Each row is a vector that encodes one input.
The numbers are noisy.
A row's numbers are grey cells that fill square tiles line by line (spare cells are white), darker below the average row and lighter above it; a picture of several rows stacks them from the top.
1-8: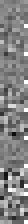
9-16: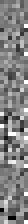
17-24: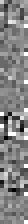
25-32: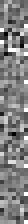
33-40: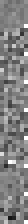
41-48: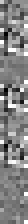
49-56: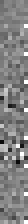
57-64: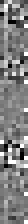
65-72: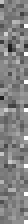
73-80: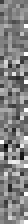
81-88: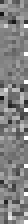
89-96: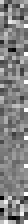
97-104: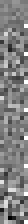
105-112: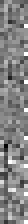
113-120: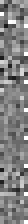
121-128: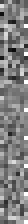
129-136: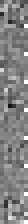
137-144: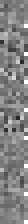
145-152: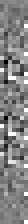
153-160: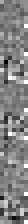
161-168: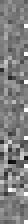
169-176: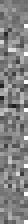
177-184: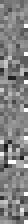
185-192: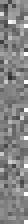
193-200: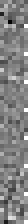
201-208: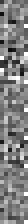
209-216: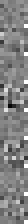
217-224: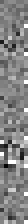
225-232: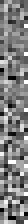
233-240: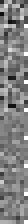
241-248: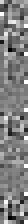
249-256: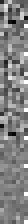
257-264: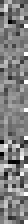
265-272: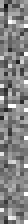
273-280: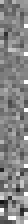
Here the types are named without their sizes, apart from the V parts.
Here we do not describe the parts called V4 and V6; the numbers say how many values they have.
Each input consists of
a point on a line and a value of V6, together with either four true/false values, or a value of V4.
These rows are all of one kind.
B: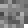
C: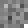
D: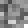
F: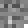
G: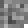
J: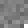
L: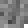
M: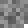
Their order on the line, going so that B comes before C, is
L, D, J, B, C, M, G, F.
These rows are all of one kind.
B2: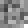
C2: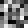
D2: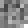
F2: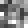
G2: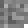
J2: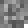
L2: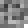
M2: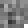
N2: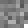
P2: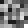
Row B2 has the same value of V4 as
D2, J2 and P2.
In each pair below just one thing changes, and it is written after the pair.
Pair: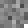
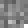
the place on the line
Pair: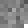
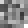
the value of V6
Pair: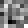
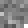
the value of V6
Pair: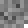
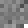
the place on the line
